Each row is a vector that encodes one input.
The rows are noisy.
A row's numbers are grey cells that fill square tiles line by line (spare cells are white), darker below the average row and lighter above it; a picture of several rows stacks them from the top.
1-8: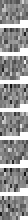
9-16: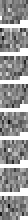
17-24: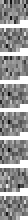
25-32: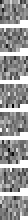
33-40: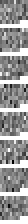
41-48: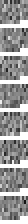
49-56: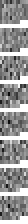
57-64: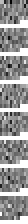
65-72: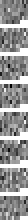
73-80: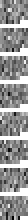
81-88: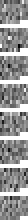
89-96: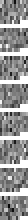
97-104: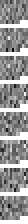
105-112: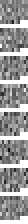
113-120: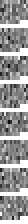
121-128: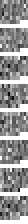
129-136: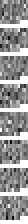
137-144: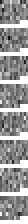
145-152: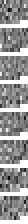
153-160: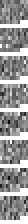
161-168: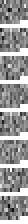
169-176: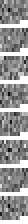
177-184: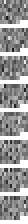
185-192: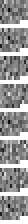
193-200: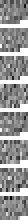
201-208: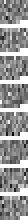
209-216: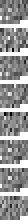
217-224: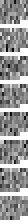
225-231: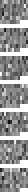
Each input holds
either a point on a 9-point line, or a point on each of four 10-point lines.
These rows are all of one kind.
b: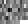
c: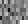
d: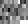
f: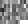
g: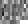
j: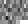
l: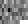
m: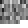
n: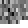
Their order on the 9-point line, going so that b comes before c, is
d, m, f, g, j, b, l, c, n.
